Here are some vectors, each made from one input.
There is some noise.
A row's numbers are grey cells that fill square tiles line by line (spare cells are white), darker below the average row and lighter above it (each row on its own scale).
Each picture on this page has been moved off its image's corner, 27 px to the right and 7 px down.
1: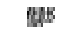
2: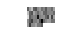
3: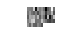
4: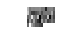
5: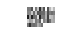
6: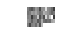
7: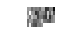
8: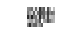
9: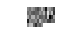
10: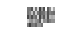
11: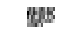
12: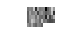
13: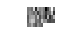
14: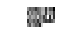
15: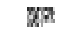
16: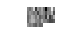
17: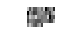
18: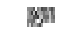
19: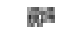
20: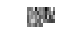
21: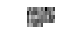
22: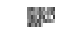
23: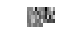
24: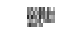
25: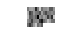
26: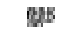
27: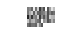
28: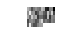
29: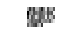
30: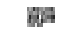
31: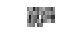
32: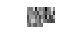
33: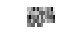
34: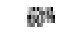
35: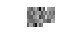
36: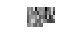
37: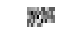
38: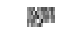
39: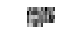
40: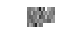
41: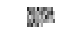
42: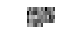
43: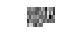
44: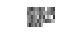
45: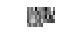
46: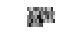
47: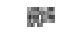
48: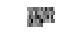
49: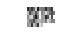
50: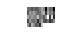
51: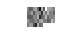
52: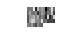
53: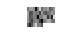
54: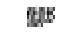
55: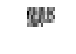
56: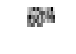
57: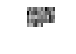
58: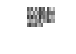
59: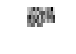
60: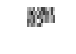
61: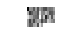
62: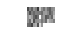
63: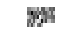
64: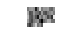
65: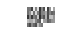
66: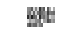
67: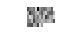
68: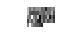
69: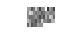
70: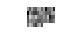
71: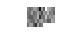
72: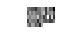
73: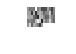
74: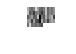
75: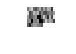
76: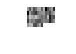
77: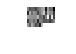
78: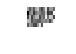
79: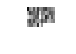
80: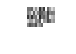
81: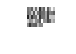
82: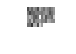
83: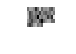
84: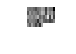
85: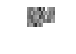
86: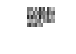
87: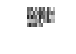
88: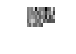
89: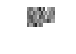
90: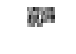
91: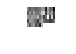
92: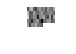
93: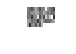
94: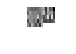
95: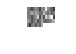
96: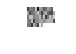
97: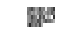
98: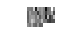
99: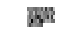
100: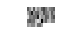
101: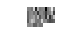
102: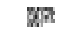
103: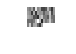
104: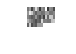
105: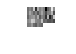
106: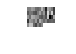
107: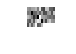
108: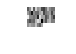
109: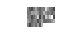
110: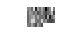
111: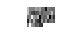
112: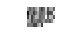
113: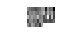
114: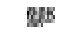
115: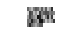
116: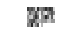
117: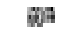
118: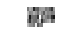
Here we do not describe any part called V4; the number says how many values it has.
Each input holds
either one of 6 labels and a true/false value, or two values of V4.
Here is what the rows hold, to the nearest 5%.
About 65% of them hold one of 6 labels and a true/false value. The rest hold two values of V4.
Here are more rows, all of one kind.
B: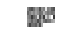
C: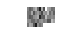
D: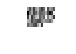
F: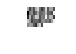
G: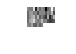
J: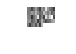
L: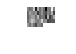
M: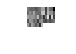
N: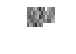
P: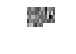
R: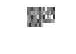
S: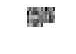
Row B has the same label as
J, M and R.
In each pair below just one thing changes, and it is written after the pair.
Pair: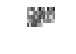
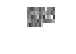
the label
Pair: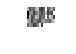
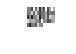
the label
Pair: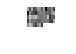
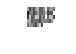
the true/false value
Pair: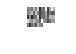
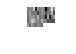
the true/false value
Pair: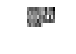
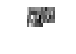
the label
